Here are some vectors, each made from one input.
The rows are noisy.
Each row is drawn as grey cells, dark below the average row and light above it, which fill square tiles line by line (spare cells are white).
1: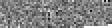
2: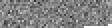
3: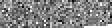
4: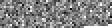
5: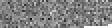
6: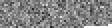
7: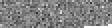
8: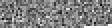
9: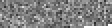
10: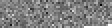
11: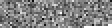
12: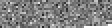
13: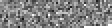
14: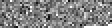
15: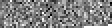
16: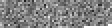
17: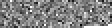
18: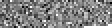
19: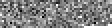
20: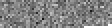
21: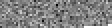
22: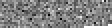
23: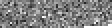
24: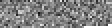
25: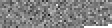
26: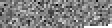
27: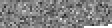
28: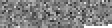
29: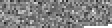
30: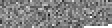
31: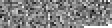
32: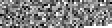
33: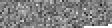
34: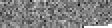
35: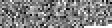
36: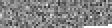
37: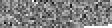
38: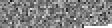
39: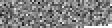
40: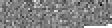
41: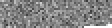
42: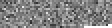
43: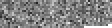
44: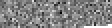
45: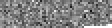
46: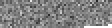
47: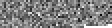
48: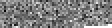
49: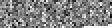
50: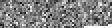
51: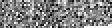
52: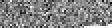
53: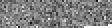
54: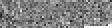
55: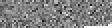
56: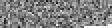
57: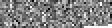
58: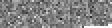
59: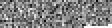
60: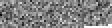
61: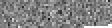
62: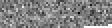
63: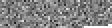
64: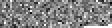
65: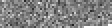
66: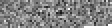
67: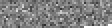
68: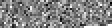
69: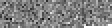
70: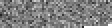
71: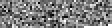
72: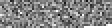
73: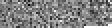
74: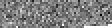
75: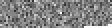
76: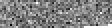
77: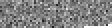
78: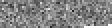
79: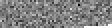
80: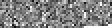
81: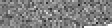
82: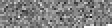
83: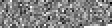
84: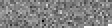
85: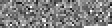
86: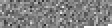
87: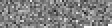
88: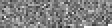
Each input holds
one of 4 labels and one of 5 labels, together with either a point on a 5-point line, or four true/false values.
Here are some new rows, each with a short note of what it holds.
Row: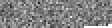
one of 4 labels, one of 5 labels and four true/false values
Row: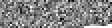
one of 4 labels, one of 5 labels and a point on a 5-point line
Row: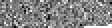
one of 4 labels, one of 5 labels and a point on a 5-point line
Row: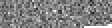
one of 4 labels, one of 5 labels and four true/false values
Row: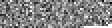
one of 4 labels, one of 5 labels and a point on a 5-point line
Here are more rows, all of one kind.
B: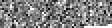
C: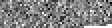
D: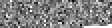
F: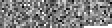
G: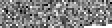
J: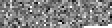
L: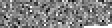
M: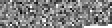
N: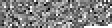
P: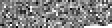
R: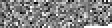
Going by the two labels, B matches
G and P.
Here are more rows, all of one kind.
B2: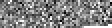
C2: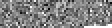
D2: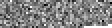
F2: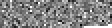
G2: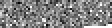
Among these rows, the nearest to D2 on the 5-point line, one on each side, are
B2 and F2.
